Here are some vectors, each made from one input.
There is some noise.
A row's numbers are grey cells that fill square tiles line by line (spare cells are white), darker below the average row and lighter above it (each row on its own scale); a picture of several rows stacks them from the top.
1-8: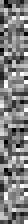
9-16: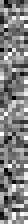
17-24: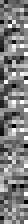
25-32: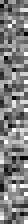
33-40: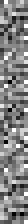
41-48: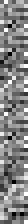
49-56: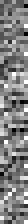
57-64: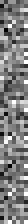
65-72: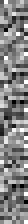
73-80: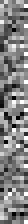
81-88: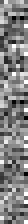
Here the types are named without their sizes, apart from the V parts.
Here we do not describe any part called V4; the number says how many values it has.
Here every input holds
a list of items, each a true/false value and a value of V4.
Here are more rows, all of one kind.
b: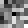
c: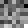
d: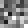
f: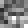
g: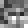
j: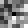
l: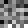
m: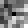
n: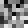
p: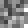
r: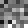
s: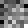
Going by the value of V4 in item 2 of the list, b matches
f, j, n and r.
